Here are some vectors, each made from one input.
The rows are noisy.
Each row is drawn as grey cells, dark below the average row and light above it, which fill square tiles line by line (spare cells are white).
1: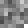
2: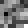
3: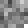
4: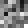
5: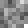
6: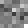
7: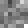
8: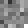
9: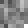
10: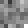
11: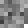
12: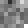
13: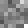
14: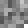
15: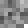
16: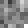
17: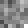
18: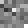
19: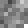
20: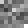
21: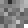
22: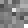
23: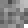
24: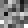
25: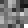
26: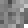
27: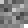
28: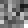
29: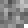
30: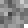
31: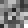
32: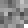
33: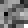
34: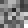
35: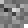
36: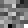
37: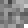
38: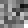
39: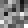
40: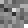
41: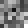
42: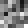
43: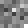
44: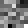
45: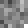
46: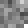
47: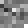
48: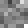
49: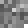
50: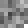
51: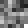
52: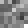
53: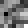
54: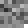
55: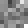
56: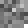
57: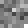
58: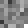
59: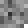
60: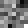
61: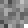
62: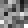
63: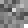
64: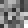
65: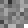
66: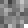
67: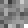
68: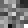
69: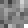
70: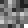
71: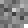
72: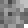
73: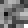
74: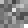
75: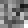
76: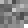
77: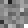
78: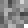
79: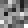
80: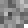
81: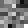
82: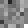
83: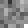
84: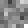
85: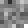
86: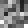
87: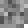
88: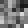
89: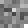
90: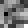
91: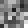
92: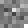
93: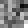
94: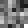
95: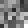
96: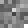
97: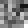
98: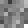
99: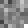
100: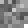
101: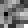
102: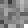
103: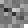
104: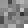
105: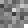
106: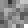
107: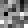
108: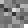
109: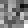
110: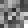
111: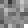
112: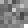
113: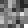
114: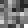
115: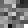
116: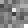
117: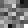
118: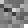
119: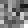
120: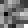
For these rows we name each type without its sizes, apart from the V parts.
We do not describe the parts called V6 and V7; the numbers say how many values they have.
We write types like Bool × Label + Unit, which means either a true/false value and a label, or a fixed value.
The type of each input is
Bool × (Line + V7) + V6.
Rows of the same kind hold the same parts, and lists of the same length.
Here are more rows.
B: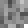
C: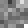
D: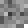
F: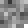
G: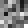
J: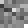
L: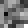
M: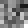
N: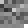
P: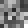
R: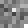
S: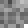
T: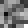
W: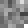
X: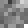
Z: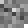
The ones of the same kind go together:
B, C, D, F, S, W, X
G, L, M, P, T
J, N, R, Z

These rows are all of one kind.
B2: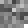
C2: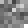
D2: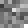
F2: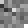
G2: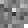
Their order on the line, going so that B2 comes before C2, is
G2, F2, D2, B2, C2.
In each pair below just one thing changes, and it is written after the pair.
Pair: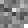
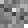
the place on the line
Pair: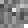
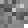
the place on the line
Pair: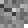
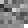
the place on the line
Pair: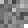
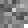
the place on the line
